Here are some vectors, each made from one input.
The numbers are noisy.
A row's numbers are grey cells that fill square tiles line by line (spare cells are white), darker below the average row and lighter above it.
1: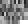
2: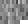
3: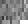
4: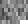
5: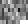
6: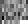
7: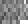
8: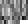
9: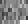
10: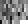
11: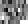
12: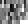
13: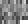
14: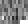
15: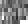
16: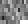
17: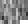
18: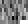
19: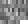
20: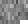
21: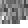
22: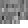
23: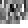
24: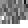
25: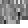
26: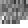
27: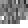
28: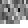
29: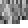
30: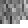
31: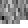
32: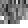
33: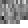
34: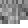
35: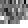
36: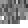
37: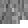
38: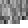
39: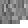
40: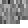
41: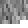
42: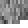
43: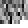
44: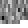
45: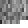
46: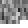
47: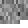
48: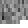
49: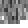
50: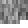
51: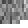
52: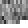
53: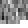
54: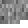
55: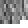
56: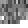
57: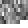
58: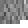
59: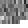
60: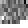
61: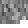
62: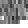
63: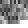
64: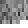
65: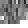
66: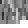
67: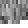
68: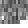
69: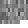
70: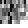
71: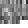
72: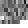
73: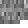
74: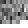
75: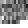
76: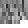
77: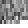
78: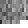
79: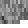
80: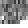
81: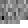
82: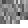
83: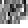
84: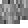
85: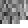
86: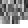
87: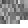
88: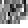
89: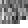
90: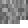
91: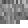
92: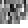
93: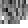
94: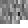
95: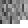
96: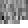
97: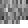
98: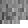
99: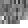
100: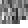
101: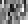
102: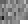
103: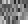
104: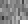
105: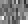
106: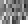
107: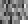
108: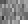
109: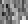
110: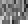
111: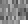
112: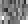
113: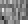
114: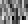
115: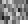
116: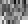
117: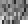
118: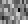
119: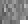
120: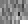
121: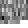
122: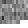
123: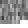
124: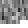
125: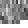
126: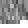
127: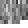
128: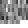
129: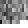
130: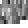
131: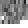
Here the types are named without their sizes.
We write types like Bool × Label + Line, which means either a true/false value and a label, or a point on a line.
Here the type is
List((Circle + Unit) × Line).
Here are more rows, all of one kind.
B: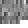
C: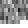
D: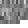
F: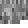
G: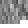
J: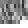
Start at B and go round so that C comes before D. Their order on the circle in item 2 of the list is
B, G, J, C, D, F.
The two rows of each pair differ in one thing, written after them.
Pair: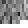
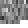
the place on the circle in item 2 of the list
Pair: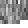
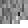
the place on the line in item 1 of the list
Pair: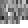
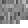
the place on the circle in item 1 of the list
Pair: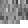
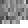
the place on the line in item 1 of the list
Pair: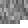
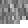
the place on the line in item 1 of the list
